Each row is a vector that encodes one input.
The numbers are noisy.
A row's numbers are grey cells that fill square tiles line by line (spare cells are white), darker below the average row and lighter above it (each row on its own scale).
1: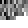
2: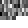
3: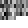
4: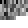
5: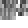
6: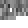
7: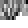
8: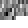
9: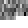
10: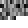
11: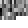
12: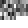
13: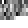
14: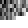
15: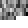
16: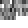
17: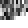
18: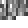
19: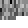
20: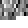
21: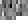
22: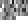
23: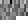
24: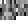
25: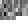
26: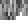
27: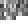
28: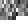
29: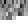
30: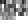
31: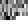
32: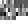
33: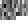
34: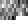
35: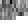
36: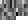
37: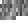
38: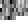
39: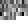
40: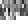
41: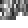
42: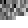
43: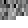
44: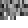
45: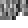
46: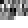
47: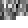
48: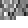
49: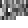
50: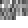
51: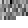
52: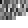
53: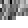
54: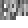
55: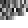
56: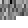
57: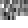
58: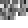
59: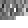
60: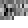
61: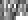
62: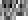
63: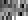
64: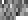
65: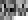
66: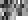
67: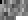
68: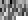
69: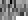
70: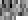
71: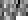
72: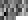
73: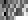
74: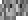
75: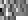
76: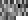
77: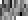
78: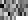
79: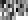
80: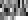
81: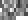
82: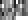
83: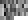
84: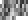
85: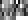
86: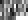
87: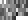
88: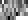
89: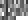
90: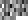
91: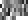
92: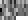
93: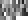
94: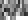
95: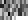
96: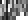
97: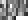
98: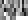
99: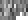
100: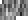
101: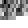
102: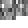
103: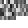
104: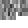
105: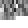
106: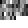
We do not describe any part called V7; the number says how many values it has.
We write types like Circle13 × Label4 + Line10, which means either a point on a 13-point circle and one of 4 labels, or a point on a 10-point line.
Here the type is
Bool × Bool × Bool × Bool × (Line6 + V7).
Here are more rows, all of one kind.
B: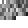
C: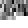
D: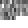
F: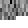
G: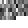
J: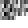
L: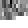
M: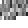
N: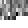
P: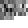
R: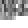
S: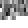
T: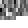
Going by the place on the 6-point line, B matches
G and T.
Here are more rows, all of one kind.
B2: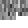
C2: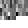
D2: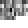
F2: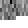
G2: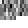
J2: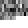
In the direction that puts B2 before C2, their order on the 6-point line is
J2, D2, B2, G2, C2, F2.
